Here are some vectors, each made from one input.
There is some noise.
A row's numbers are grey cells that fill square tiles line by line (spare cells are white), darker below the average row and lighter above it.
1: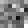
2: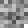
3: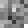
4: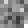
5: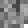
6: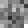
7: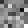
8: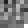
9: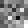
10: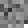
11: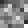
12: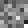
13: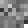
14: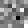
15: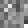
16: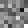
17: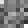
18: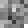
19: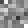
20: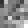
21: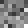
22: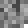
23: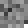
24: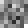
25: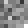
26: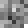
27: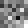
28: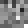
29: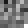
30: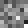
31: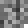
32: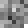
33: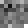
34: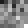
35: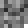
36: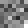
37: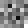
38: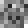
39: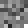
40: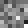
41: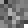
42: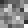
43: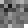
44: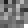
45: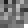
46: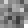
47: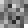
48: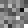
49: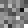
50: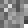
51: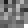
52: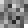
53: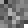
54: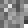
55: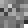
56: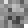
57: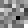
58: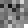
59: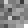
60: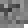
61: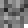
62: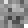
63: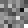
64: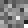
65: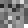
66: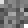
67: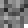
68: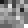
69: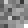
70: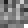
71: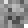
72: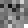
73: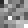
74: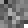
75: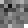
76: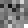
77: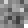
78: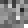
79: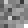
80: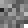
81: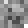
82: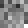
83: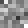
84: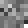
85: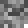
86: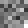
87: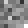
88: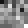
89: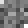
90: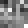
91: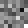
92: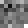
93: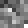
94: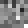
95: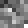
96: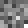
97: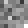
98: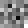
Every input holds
a point on an 8-point line and three true/false values.
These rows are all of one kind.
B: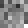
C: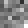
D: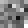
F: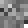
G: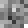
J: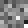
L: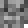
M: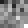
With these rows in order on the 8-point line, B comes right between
C and F.
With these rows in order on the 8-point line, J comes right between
F and M.
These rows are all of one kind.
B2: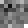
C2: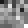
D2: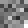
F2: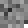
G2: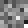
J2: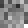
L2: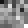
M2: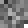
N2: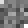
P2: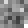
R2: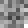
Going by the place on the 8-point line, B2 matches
F2 and J2.
